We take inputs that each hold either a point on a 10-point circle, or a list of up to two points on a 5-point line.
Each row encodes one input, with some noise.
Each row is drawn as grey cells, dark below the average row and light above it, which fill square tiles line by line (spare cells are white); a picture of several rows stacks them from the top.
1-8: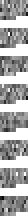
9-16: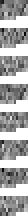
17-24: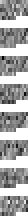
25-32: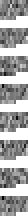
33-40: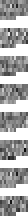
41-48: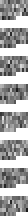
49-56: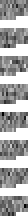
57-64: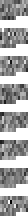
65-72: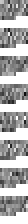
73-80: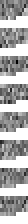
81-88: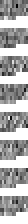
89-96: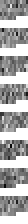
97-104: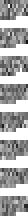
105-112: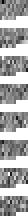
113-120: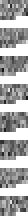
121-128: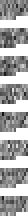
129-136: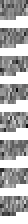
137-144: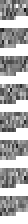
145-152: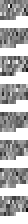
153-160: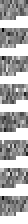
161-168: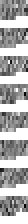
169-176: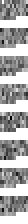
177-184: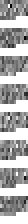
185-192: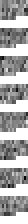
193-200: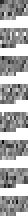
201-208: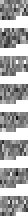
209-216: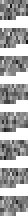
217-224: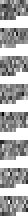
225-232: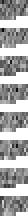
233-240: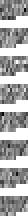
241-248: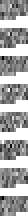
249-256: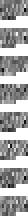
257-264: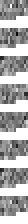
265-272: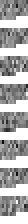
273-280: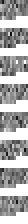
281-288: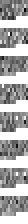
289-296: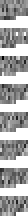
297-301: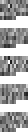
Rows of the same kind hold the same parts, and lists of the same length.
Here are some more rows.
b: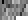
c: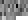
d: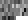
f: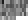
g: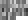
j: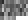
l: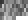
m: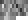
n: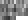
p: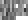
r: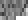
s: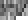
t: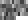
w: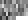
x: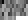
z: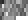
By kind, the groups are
b, c, f, r, s
d, g, n, p, t
j, l, m, x, z
w

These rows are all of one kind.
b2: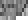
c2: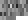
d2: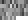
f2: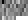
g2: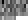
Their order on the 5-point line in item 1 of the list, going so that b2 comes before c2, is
b2, g2, f2, d2, c2.
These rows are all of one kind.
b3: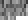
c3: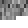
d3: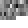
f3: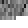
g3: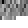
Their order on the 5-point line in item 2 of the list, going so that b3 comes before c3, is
g3, b3, f3, c3, d3.
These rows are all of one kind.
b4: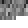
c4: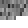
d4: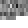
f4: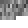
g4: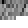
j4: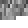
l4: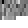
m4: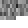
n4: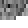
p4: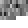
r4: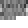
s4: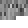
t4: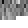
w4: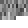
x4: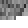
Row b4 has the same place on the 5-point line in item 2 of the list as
f4, j4, n4 and r4.
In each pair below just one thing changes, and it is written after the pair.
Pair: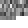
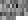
the place on the 5-point line in item 2 of the list
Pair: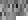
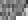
the place on the 5-point line in item 1 of the list
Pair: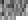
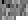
the place on the 5-point line in item 1 of the list
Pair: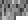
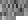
the place on the 5-point line in item 1 of the list
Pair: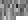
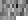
the place on the 5-point line in item 1 of the list
